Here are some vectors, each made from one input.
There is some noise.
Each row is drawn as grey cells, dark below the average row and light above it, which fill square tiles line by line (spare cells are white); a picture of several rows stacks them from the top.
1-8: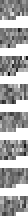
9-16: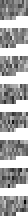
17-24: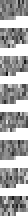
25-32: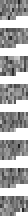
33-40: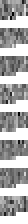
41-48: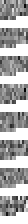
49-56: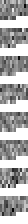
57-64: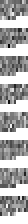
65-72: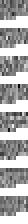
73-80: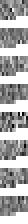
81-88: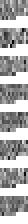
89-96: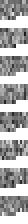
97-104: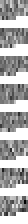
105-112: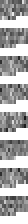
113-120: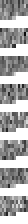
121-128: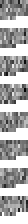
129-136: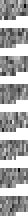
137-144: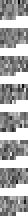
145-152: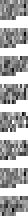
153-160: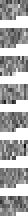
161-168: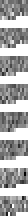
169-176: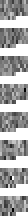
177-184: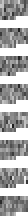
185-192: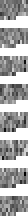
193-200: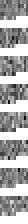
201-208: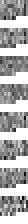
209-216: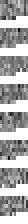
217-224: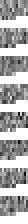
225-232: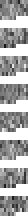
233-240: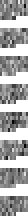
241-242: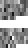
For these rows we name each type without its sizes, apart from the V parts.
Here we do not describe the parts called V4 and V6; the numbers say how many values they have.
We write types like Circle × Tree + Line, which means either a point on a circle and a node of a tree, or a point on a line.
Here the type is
Line × (Line + V6) + List(V4) × Tree.
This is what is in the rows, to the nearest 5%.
About 40% of them hold a point on a line, together with either a point on a line, or a value of V6. The rest hold a node of a tree, together with a list of values of V4.
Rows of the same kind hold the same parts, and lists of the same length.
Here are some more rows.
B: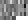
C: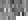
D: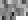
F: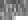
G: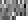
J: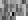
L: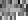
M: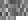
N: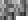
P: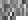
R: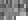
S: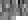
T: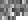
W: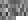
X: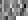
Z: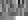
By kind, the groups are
B, G, X
C, F, S
D, J, N, P
L, R, T
M, W, Z

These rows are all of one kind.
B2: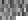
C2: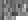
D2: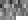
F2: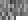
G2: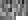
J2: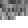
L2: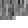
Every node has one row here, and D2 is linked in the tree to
B2 and J2.
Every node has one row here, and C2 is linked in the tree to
L2.
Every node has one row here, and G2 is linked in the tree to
F2 and J2.
